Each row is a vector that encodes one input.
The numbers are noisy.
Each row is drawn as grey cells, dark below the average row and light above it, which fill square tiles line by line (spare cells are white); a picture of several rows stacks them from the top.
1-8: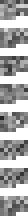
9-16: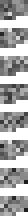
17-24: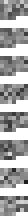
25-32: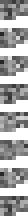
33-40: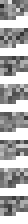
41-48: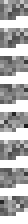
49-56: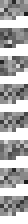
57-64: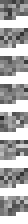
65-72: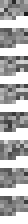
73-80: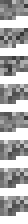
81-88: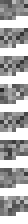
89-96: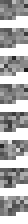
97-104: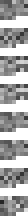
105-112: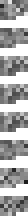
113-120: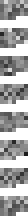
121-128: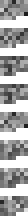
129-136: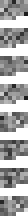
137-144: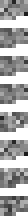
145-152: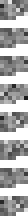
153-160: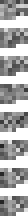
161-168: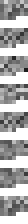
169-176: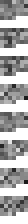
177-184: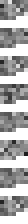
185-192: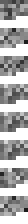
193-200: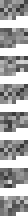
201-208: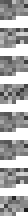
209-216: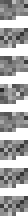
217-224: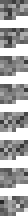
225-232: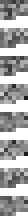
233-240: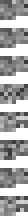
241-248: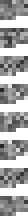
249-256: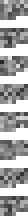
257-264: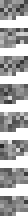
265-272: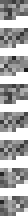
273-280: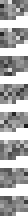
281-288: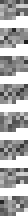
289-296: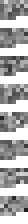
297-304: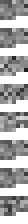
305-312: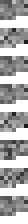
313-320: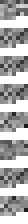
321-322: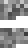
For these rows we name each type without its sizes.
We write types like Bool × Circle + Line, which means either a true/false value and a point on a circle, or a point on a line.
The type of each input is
Label.
